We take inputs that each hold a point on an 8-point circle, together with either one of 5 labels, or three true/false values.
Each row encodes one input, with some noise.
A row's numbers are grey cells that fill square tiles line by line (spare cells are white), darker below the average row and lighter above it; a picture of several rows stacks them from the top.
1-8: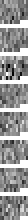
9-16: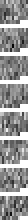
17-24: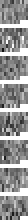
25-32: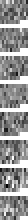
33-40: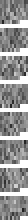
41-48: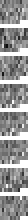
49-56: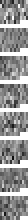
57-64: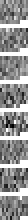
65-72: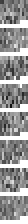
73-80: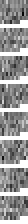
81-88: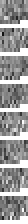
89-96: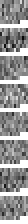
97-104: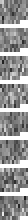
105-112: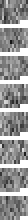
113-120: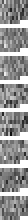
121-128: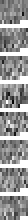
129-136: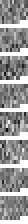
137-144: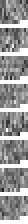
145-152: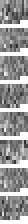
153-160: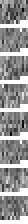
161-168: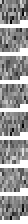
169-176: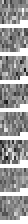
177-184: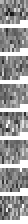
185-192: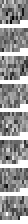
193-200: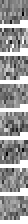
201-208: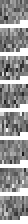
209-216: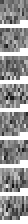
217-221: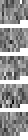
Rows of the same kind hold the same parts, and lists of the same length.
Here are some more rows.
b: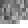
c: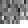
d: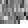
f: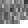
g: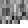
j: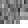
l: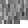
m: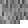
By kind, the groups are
b, c, f, j
d, g, l, m

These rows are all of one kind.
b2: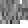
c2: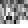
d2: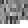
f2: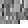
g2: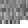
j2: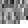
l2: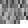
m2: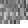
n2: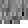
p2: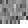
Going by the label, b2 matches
f2 and j2.
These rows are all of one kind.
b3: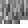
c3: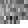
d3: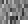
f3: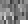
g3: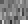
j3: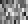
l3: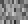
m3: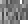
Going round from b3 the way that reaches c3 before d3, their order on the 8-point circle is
b3, c3, f3, m3, d3, g3, j3, l3.
